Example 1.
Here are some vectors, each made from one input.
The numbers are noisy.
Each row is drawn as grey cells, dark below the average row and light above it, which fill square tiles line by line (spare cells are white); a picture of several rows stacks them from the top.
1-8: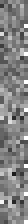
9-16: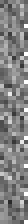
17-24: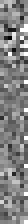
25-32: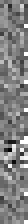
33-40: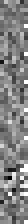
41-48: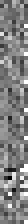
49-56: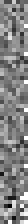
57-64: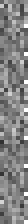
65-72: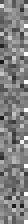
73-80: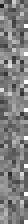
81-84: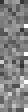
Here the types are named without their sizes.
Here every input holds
a list of points on a line.
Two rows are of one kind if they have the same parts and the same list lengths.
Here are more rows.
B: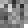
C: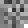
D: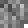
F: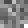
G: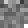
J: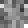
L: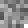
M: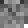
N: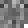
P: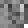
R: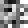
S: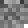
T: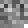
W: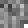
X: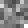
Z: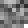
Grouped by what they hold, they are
B, C, F, J, L, T, X
D, G, M, N, P, S, W, Z
R

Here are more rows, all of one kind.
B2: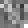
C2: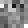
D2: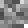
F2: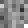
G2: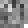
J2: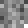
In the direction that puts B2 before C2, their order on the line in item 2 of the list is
F2, J2, B2, C2, G2, D2.
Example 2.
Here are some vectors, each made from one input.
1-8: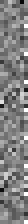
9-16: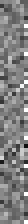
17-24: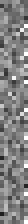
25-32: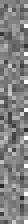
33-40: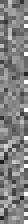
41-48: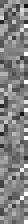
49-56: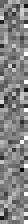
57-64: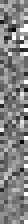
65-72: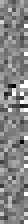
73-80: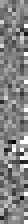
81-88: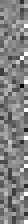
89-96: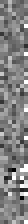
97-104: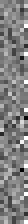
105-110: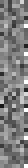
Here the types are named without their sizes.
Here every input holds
a list of points on a line.
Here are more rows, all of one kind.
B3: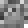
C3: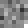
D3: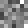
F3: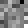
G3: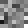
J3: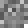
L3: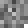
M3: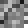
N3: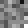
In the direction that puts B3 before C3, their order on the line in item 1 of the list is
G3, M3, F3, N3, L3, J3, B3, C3, D3.
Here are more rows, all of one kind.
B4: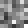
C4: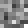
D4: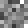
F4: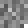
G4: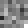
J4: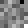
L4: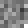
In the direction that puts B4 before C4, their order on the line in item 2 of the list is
G4, J4, L4, F4, D4, B4, C4.
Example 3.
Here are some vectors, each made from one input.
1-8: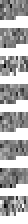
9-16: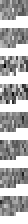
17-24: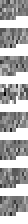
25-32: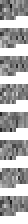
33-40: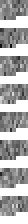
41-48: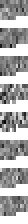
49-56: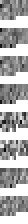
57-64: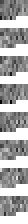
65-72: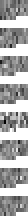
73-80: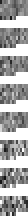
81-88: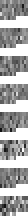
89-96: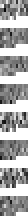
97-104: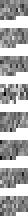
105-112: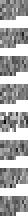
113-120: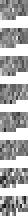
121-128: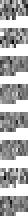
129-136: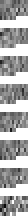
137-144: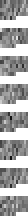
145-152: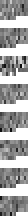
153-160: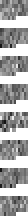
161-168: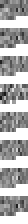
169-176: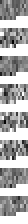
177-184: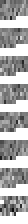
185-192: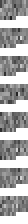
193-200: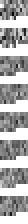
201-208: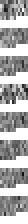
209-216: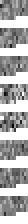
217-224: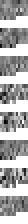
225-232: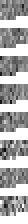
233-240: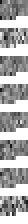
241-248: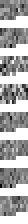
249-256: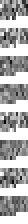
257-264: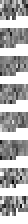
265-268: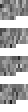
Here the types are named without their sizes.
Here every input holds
either a label, or four true/false values.
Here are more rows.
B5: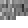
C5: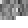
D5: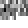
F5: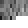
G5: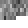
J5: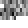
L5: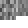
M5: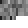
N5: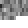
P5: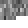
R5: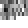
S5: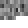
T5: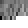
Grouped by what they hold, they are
B5, C5, F5, G5, L5, M5, N5, P5, S5, T5
D5, J5, R5

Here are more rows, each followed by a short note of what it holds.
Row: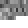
four true/false values
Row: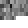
four true/false values
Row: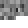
four true/false values
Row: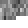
four true/false values
